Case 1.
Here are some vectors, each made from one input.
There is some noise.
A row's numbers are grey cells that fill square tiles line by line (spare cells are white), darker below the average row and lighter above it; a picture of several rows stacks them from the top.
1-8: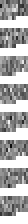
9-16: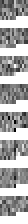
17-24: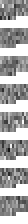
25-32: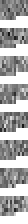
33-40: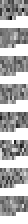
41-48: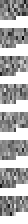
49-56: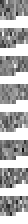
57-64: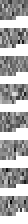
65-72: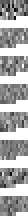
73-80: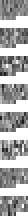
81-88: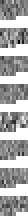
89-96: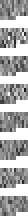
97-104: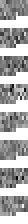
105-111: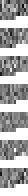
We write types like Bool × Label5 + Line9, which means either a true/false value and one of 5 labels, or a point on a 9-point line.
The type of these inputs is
(Label7 + Line7) × Tree10.
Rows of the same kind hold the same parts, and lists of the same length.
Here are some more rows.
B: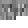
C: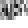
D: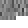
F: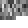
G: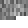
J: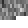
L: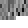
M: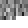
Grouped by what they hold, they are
B, D, L, M
C, F, G, J

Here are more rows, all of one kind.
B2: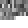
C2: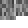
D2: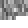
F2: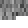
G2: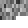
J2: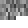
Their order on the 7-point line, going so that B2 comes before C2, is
B2, F2, G2, C2, J2, D2.
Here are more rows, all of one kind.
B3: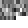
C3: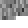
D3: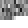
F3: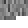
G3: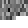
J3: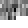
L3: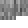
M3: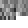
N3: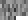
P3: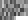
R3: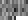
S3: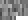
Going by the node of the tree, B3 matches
F3, G3 and N3.
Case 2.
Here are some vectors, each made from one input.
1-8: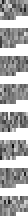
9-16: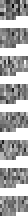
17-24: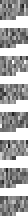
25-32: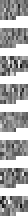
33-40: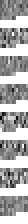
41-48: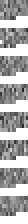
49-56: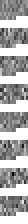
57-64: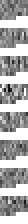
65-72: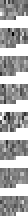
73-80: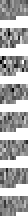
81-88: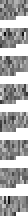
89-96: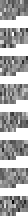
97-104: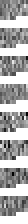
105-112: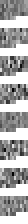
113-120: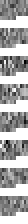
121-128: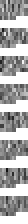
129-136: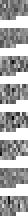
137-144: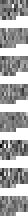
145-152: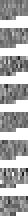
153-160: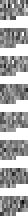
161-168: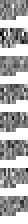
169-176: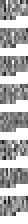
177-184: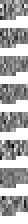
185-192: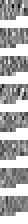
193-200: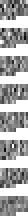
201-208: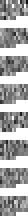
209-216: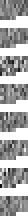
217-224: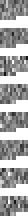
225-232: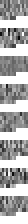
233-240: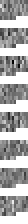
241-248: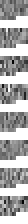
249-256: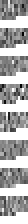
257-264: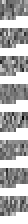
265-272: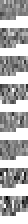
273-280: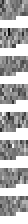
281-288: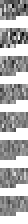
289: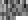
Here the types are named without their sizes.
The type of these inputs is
Bool × Line + Label.
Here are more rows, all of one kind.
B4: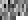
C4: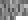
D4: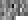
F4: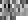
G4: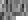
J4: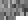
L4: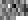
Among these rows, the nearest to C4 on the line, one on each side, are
D4 and G4.
